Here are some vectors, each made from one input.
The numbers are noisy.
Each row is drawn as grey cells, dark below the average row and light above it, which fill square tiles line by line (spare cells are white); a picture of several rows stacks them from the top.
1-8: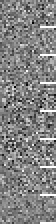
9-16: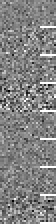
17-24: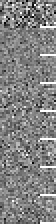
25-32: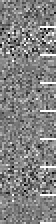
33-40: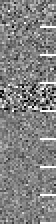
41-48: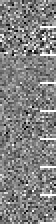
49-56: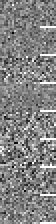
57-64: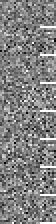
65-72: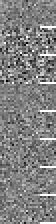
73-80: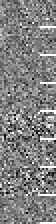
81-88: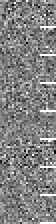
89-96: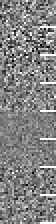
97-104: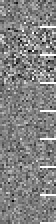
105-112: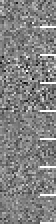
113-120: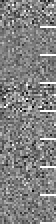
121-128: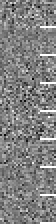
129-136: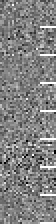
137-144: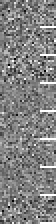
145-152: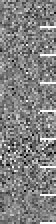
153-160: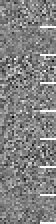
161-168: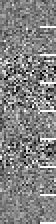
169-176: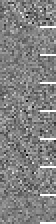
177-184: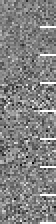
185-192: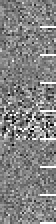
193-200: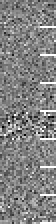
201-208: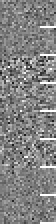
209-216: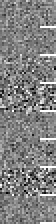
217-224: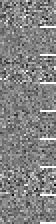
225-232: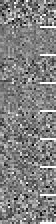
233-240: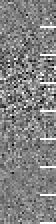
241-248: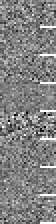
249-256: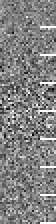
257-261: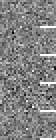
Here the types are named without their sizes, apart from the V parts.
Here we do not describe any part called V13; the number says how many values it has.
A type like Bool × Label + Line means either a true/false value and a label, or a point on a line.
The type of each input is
Bool × Bool × Bool × List(V13) + Tree.
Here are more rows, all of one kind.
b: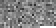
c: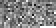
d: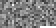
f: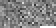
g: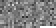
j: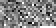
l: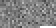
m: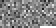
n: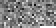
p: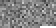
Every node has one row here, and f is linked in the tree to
d, g and p.
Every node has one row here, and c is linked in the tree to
j.
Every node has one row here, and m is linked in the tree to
l.
